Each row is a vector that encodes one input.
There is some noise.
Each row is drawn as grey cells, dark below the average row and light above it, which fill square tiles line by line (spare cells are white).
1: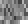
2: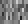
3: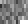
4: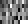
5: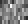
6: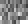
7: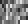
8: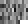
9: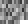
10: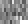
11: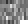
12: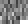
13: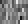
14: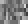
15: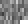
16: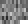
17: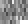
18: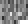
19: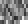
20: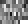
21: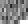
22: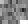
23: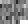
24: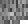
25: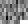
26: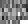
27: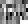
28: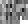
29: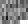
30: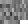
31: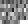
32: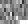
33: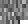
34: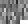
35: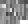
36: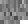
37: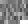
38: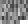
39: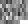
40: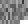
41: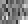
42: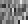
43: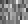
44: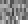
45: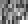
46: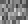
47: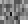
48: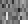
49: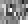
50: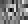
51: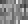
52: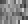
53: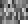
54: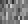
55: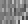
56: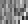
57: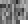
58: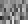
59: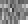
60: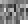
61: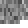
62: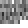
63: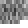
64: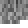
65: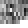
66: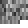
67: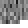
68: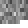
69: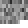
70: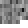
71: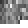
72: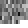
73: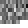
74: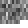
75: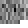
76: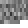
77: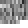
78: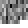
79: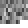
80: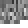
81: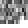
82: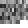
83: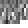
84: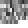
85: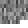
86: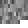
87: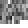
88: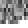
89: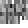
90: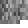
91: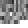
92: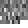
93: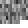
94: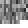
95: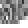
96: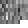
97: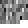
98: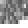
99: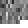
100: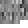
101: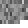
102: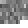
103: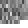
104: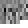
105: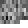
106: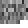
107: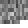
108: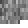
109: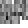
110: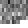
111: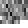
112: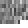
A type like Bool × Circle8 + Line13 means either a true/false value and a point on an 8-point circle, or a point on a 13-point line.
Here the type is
Bool × Bool × Bool + Line7.
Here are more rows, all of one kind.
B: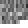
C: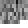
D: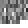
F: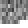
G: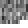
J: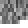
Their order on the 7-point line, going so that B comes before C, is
B, D, J, G, C, F.
